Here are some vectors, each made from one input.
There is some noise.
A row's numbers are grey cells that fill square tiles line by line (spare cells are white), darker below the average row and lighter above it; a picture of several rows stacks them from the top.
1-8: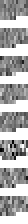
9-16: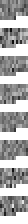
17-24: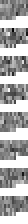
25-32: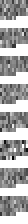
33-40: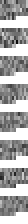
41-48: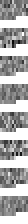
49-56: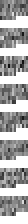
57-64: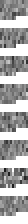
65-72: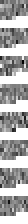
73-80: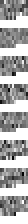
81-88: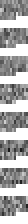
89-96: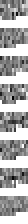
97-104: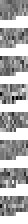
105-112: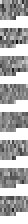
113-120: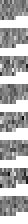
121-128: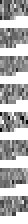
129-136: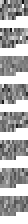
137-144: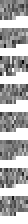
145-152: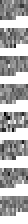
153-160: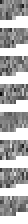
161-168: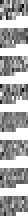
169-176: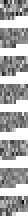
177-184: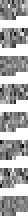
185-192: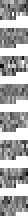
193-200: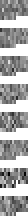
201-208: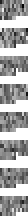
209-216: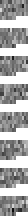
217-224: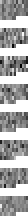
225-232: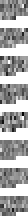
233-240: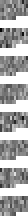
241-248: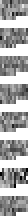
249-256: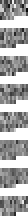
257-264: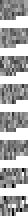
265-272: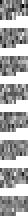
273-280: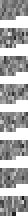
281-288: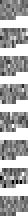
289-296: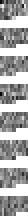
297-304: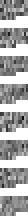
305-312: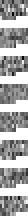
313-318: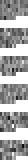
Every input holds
two labels (each one of 12).
